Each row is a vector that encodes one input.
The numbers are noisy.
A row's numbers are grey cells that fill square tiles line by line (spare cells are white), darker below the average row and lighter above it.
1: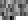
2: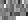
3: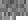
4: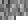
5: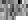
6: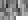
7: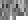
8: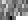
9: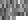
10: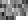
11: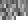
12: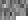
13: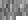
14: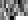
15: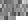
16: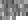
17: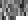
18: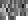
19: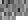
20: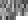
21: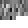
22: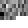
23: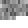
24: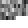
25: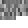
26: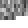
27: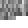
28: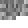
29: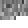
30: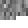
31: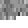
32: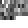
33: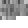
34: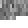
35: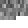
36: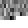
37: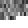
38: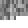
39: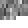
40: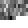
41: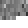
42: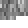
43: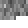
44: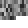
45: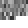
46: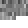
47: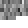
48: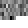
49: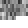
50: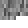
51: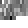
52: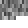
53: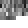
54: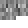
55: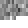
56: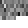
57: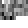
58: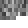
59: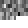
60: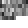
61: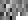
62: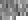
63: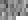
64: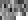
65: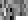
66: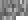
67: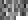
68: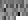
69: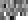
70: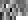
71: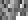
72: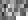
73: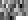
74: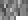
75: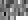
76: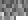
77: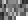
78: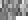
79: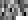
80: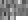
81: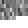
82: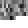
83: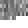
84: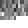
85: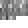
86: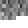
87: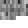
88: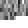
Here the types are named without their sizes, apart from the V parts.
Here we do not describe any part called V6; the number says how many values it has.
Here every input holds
three true/false values, together with either a point on a line, or a value of V6.
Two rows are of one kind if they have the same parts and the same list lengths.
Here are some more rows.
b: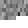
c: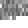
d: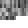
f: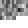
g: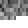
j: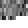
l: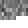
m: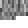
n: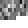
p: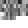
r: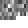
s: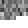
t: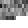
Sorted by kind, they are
b, c, f, g, l, m, p, s
d, j, n, r, t

